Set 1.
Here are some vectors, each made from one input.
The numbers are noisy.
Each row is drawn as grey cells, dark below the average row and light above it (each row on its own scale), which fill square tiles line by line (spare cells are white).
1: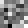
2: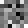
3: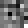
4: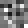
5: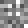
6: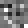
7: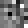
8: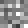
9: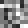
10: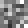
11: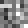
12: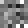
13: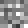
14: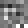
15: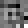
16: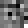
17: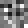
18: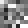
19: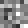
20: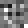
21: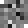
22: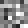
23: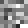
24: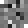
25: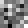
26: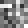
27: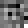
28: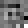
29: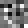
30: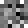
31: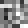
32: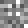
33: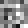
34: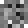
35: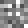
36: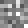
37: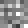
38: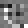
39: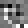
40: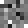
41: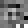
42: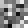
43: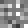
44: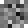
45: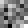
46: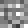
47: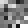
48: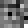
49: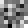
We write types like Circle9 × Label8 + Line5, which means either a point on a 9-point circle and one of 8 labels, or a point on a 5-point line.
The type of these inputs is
Line6.
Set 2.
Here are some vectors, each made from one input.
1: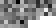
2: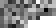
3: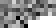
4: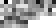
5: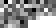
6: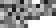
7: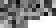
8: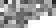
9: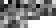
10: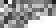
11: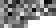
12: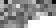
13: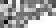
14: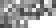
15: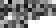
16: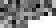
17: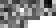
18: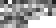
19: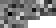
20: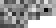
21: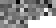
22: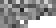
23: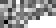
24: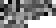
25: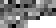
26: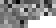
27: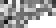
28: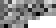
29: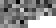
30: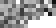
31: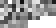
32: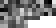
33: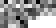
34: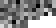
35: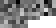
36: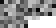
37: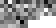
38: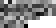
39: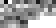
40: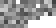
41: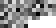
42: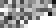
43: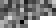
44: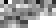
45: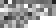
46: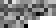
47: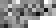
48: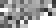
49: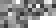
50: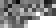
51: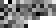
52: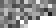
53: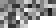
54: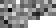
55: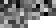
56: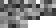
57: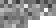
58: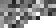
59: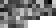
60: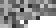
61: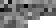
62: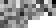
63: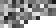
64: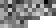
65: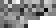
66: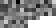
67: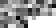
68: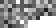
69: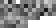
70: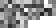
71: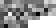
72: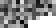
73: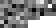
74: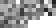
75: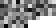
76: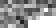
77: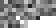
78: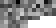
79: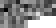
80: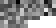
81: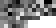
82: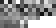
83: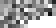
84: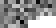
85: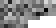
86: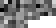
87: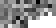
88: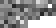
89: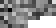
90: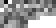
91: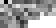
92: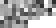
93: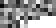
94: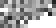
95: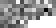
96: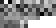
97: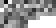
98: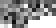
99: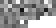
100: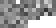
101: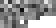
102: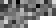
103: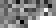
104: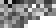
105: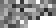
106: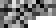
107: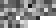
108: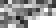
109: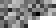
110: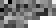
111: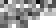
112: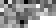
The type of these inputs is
Label11.
